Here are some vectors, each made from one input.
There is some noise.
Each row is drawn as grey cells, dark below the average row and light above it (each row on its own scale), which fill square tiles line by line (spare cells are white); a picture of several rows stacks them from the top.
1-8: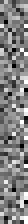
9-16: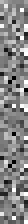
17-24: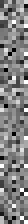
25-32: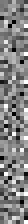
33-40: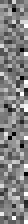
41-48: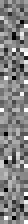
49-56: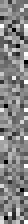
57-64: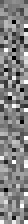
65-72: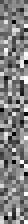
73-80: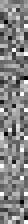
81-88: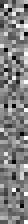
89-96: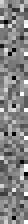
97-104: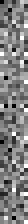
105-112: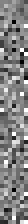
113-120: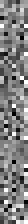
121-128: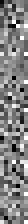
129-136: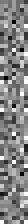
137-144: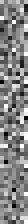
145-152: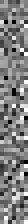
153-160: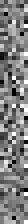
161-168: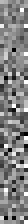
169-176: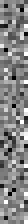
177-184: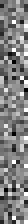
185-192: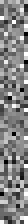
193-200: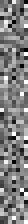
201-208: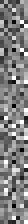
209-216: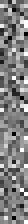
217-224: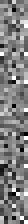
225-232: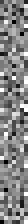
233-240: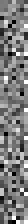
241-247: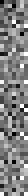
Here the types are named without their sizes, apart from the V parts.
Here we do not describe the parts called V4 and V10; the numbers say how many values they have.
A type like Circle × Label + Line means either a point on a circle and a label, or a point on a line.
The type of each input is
Bool × Label + (Line + V4) × V10.
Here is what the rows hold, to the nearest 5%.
About 20% of them hold a label and a true/false value. The rest hold a value of V10, together with either a point on a line, or a value of V4.
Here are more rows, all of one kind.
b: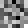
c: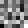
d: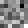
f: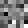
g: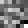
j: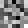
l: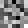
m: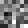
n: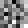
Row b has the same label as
j, l and n.
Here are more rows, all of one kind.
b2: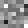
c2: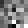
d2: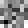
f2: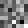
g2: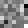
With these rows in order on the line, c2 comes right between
f2 and g2.
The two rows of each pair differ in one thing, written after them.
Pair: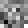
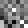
the value of V4
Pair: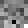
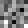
the value of V10
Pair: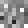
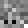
the value of V4
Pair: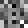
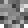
the value of V4
